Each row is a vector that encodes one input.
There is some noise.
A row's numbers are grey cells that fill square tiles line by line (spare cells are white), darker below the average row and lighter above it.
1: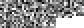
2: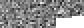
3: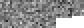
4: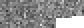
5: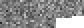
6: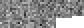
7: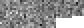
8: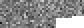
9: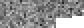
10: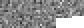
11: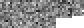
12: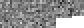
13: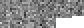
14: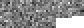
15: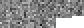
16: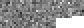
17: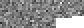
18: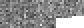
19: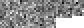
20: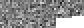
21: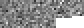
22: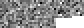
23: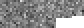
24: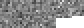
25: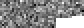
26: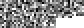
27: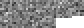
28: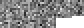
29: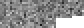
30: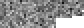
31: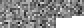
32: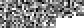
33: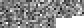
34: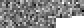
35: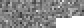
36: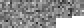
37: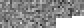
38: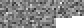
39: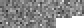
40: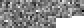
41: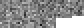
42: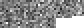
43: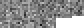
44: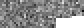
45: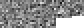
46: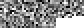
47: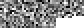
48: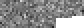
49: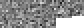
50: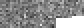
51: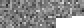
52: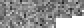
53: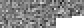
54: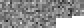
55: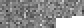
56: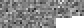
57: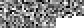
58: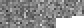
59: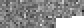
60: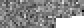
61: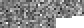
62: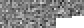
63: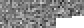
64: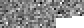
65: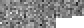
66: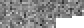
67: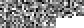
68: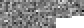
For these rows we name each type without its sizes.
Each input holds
a list of points on a line.
